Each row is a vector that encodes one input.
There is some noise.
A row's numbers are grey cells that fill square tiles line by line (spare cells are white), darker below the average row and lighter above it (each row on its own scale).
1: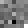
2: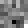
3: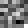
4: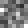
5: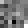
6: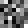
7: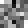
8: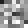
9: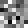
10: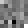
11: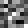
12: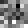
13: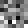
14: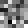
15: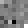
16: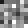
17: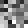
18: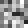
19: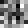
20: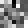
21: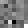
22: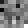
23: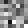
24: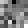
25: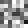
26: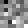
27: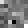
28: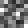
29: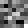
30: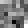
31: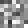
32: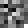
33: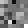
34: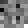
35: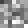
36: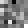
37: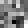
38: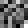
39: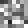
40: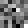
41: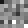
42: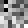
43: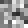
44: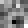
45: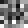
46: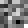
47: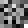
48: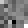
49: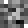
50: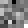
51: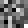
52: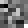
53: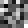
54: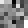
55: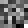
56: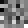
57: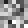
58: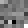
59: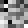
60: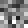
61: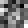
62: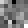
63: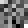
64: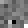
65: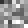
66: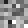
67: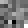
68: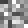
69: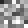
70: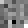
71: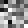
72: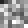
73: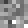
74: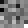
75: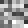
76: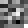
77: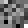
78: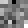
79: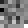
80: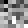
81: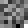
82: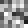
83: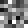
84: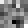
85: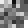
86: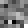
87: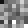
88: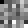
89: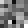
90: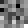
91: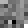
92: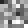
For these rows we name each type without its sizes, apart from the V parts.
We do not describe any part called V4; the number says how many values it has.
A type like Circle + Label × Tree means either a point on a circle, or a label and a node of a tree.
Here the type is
Bool × V4 + Circle.
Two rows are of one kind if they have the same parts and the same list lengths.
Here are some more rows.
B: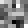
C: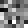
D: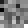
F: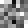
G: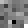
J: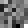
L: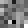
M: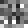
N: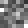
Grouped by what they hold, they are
B, F, G, J, L, N
C, D, M

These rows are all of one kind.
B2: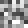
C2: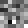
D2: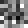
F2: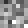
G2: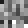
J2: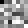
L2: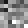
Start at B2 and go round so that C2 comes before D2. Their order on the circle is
B2, J2, F2, L2, C2, D2, G2.
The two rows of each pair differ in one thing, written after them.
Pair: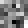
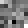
the value of V4
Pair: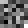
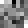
the value of V4
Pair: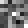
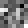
the true/false value
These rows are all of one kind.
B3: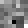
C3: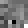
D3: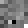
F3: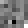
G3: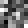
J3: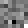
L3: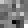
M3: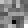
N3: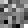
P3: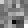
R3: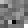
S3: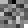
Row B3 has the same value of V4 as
L3, M3 and P3.
